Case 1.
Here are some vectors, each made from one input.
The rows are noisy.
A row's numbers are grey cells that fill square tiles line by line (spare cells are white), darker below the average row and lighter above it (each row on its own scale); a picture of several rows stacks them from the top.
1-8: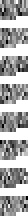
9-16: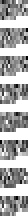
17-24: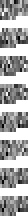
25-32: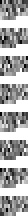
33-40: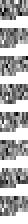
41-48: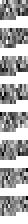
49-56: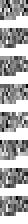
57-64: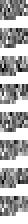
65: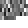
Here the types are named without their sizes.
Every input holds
three true/false values.
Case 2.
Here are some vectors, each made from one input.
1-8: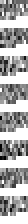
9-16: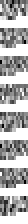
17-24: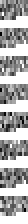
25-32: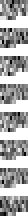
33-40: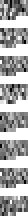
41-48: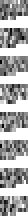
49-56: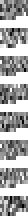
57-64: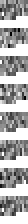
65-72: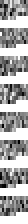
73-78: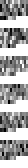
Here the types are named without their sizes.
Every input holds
four true/false values.
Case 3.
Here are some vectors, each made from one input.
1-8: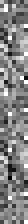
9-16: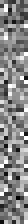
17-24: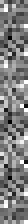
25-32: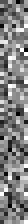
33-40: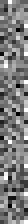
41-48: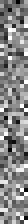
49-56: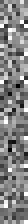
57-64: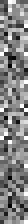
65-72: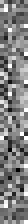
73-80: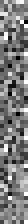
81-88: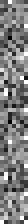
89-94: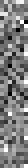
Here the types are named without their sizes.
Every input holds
a point on a line.
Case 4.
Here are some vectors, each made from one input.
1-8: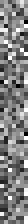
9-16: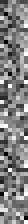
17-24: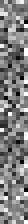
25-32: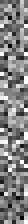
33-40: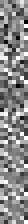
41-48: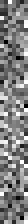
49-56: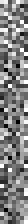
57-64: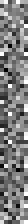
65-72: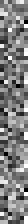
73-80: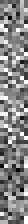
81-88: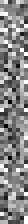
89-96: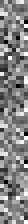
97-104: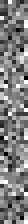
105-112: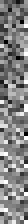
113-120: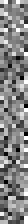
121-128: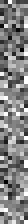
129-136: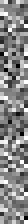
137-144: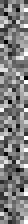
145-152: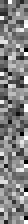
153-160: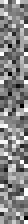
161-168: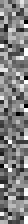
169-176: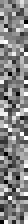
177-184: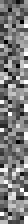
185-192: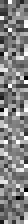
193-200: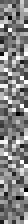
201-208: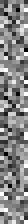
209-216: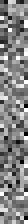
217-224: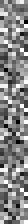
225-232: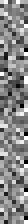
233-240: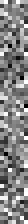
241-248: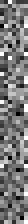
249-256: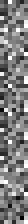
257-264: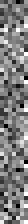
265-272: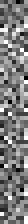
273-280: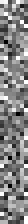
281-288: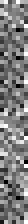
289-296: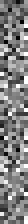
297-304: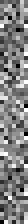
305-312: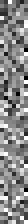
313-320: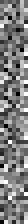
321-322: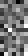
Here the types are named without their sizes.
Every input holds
a point on a line.
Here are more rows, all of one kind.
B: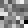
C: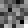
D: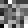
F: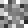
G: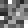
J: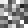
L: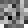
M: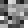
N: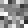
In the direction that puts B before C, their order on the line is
J, F, N, B, L, M, G, D, C.
